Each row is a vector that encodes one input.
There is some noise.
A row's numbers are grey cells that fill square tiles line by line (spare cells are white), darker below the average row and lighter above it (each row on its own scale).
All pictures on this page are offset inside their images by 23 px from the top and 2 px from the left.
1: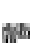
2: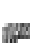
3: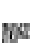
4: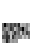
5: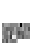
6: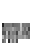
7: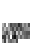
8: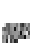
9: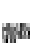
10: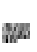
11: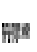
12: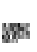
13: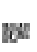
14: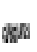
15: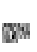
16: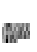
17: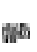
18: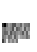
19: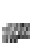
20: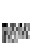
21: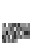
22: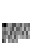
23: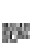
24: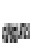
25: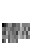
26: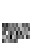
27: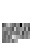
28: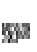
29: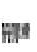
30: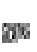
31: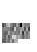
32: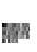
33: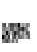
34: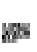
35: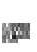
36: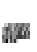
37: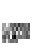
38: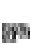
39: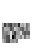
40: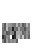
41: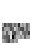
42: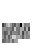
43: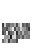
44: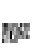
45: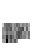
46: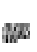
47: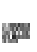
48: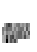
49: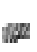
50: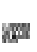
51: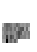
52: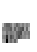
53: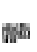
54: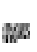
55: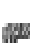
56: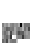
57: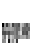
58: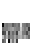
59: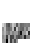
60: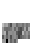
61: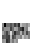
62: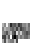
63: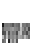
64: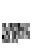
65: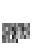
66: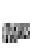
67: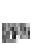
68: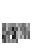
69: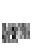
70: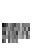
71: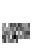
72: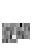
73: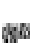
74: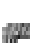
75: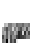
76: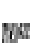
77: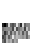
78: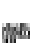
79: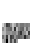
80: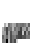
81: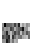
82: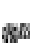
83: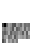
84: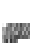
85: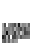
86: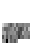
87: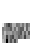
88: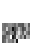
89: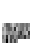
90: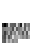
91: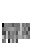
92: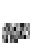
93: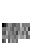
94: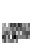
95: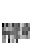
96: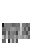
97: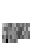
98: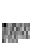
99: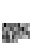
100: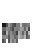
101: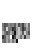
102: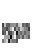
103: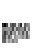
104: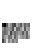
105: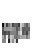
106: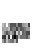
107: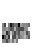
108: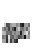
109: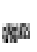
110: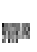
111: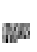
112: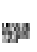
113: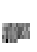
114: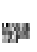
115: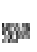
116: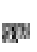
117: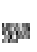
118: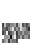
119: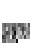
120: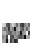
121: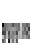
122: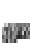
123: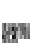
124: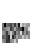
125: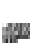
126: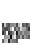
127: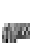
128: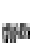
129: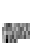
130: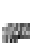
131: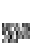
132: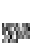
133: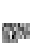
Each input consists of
a true/false value, together with either a point on a 6-point line, or a point on a 10-point line.
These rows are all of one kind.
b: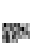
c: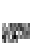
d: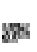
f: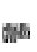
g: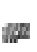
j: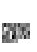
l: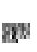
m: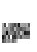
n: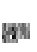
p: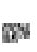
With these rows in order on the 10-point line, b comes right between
d and p.
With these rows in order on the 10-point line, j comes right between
l and p.
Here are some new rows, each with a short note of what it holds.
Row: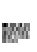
a point on a 6-point line and a true/false value
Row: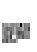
a point on a 6-point line and a true/false value
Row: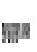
a point on a 6-point line and a true/false value
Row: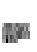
a point on a 10-point line and a true/false value
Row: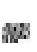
a point on a 10-point line and a true/false value
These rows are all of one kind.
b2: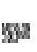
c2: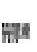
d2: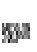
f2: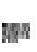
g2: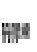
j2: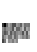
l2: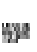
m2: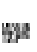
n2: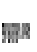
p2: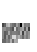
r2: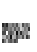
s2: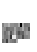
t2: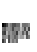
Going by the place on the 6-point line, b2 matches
d2 and n2.
